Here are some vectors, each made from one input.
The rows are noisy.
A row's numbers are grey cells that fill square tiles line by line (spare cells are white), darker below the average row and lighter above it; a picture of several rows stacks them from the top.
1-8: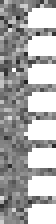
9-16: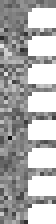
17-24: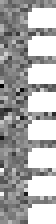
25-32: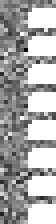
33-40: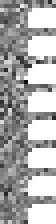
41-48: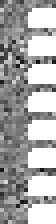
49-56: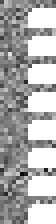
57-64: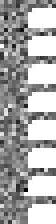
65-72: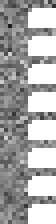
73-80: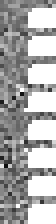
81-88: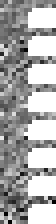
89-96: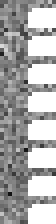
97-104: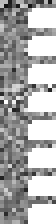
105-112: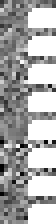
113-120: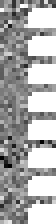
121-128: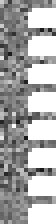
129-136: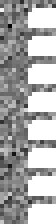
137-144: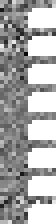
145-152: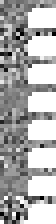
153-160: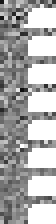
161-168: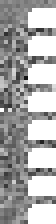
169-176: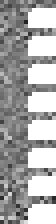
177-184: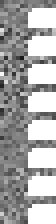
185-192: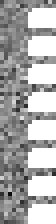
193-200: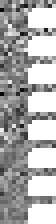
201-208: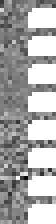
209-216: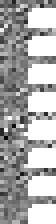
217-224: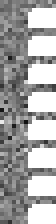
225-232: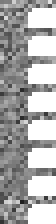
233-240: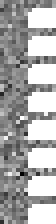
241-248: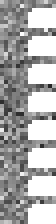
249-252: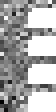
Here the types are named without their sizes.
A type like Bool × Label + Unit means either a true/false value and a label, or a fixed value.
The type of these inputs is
Bool × (Line × Line + Unit) × Tree + Label.
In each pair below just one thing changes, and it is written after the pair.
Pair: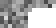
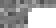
the place on one of the two lines
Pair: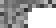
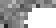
the place on one of the two lines
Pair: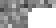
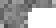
the true/false value
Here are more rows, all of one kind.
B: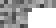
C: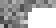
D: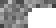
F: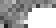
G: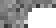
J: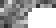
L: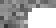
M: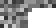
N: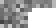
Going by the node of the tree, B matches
C and F.
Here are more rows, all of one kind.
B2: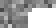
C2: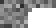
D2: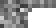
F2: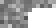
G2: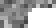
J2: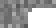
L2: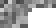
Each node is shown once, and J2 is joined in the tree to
B2, F2 and G2.
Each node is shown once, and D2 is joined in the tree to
F2.
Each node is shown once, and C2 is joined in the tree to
B2.
